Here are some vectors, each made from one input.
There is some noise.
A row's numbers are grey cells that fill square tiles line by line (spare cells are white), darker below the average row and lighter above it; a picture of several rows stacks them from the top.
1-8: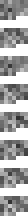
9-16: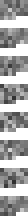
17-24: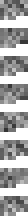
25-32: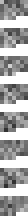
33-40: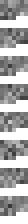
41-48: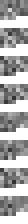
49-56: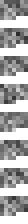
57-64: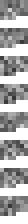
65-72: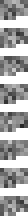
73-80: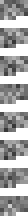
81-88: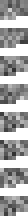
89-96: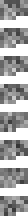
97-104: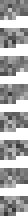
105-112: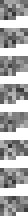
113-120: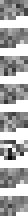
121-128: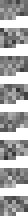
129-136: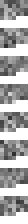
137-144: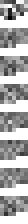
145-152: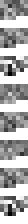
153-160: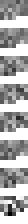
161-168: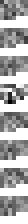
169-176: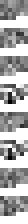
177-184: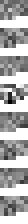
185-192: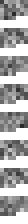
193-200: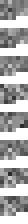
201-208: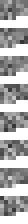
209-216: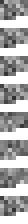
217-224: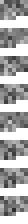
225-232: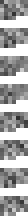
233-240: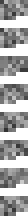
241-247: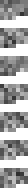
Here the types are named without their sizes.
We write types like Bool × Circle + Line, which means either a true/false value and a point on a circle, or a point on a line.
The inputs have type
List(Line).
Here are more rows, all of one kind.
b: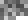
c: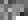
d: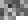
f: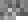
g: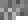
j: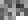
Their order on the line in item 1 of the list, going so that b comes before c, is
j, b, d, f, g, c.
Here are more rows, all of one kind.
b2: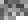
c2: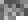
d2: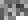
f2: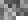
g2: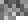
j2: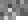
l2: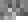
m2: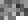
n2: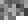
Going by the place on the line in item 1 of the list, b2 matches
c2 and g2.
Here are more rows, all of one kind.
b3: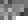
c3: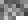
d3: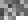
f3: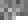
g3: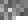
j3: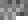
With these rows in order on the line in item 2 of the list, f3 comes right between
g3 and j3.
